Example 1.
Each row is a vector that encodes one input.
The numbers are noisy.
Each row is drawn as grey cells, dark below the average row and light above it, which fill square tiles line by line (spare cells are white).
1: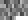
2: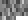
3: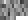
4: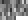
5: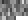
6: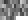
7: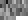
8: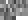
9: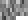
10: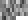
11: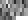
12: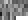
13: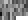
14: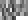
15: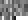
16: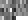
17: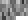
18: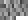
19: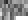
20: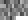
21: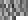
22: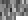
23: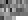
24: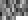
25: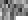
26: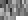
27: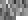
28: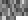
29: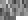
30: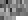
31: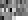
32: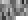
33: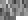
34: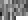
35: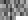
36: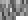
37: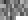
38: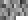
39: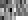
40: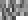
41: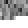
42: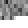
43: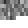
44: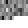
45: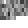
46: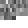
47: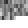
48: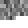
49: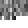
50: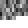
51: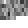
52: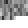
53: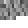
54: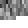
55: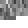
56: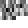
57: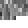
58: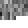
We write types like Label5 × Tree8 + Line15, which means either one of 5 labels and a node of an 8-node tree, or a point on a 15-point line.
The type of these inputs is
Bool × Bool × Bool.
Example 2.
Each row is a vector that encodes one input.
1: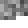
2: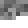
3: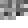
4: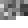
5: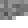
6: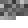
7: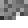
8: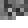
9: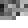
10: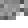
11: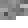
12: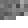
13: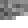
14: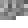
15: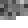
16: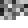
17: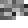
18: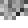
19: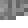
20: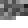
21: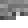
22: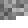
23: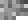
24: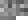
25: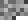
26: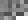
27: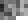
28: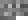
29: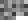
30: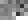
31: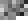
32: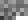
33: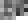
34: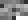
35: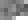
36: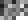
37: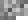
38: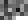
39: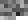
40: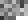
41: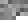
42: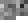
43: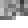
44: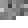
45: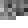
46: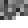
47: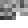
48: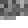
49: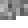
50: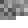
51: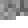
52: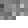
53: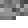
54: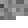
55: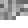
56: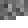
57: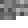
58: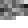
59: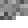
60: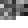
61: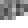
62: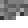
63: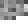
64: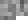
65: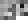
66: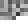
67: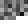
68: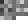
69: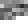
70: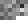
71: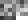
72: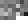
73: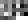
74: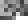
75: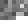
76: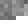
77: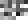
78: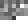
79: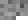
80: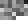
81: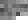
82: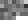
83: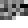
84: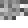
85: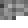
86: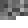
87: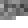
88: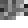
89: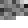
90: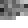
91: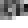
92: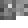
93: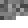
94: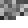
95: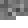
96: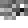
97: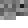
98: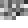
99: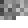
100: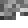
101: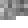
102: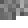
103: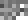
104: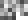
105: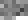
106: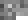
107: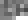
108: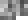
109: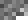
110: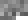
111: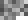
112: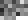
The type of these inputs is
Line19.
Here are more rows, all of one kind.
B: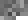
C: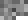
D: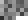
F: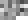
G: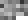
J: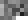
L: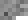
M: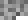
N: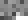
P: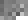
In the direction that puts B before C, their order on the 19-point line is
D, J, F, L, N, P, B, C, M, G.
